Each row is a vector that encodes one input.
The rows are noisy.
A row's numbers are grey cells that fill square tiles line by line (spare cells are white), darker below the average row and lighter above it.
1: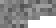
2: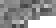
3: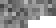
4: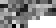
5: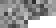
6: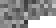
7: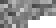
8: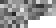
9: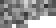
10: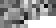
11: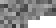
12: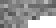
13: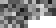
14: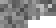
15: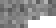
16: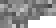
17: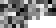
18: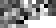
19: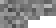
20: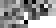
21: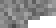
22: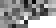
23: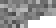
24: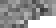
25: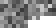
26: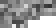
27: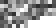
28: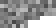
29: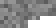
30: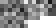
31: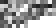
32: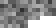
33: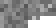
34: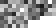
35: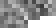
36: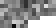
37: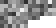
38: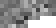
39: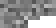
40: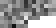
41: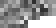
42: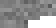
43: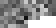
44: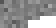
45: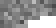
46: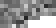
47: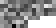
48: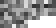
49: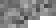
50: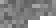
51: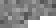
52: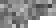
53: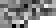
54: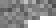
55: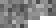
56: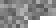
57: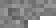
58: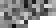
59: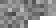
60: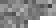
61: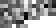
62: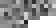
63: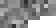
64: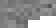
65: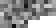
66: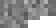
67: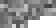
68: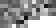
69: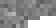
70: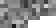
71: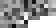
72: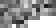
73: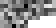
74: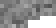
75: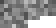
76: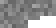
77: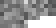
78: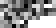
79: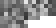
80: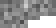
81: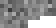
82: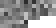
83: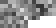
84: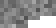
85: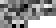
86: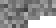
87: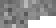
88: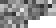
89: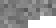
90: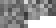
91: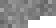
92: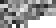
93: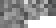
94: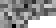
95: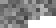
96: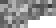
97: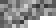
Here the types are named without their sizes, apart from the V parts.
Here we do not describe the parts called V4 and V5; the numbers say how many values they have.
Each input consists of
a point on a circle and a value of V5, together with either three true/false values, or a value of V4.
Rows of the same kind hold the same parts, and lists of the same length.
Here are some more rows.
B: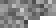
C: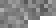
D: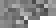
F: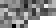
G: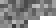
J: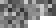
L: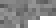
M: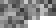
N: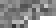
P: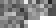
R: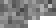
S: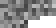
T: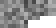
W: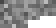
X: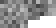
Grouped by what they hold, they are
B, D, G, J, N, T
C, F, L, M, P, R, S, W, X

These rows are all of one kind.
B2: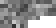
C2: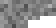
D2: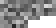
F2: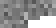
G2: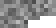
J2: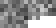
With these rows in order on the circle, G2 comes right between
C2 and J2.
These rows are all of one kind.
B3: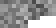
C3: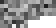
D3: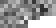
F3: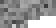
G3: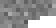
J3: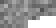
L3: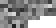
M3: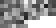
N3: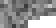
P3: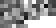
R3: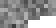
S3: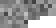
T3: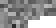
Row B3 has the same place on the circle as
D3, J3, N3 and T3.
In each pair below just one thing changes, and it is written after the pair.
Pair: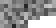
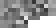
the value of V5
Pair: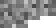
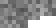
the value of V5
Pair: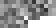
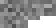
the place on the circle
